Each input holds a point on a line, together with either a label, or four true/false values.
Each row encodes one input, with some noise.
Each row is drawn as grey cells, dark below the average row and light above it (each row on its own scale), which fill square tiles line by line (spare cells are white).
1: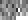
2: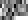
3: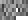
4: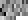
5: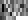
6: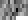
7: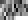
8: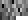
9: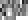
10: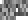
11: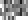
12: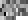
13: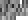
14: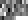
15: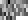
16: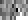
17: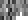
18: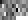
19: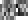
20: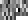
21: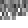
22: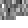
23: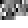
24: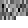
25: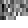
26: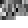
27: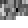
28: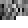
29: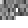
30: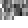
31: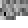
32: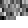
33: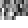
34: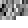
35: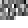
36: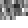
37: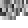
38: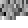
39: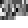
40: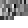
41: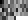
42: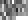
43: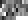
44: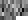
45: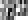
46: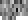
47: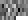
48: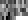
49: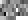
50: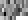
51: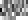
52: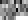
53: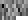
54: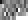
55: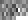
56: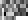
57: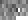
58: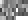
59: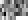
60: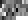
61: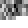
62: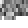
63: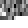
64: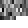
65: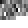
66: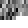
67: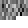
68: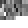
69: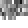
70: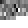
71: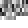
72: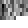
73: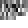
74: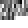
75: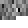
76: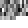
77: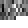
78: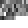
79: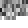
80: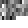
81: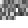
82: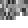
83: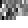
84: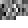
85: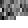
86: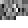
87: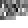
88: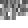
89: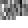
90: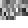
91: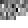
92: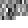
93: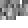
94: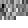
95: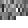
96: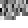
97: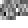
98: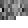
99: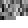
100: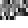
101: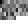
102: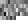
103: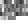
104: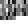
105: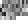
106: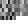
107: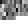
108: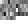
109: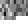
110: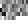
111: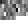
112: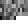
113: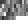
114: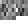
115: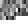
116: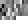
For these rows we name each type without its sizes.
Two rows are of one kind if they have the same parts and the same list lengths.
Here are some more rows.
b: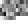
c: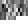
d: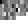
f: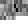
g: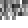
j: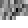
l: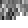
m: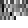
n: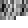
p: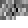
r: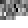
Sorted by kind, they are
b, d, f, g, j, l, p, r
c, m, n

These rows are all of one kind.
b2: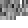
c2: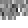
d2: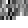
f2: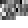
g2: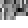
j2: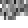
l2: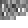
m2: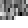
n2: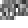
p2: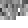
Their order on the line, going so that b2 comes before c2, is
p2, l2, b2, c2, g2, j2, f2, m2, n2, d2.
